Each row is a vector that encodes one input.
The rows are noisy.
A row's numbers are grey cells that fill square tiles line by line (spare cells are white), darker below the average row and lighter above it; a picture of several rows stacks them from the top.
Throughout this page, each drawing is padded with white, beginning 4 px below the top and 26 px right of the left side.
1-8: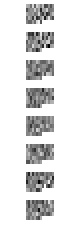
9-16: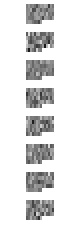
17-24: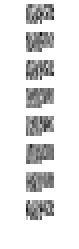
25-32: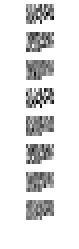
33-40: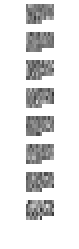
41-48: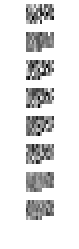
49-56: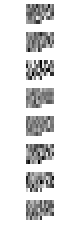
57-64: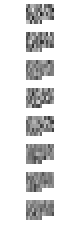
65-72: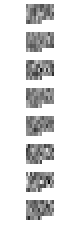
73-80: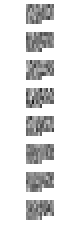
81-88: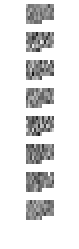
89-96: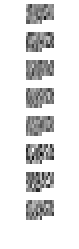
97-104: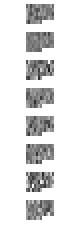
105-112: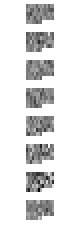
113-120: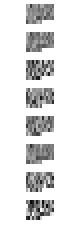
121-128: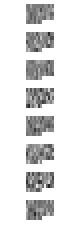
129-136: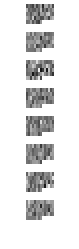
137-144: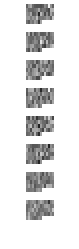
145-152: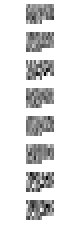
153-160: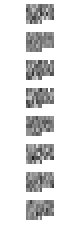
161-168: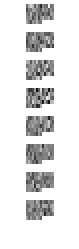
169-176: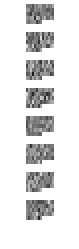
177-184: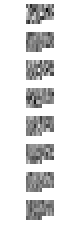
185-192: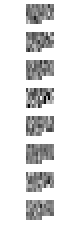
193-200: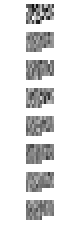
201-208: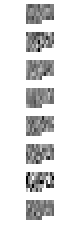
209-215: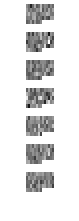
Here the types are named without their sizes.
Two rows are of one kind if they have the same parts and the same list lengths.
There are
2 kinds of row.
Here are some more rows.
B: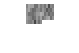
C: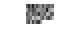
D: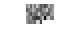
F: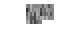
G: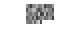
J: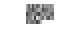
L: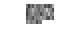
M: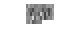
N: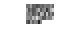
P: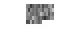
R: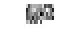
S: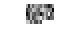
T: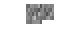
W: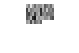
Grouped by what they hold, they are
B, D, F, J, M, T, W
C, G, L, N, P, R, S

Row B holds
a label, a point on a line and a node of a tree.
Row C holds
a label and a point on each of two lines.
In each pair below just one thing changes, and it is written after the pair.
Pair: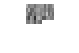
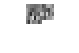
the place on the line
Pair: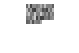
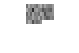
the node of the tree
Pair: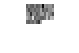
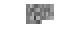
the node of the tree
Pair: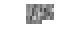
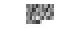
the node of the tree
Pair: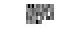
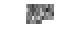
the place on the line
